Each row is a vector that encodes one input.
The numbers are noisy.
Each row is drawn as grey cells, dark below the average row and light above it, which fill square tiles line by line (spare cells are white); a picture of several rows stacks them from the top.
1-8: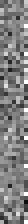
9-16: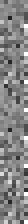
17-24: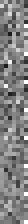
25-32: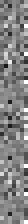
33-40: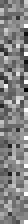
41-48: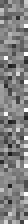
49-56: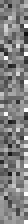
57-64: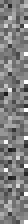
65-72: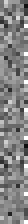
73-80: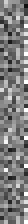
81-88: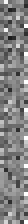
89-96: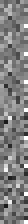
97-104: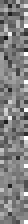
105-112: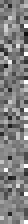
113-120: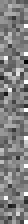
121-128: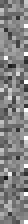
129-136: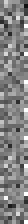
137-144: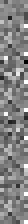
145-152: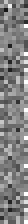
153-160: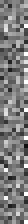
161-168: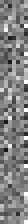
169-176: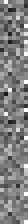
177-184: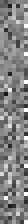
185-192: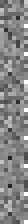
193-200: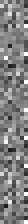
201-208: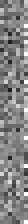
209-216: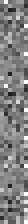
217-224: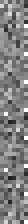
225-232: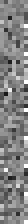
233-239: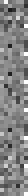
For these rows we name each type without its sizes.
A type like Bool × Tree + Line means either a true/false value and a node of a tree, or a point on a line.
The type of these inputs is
Line.
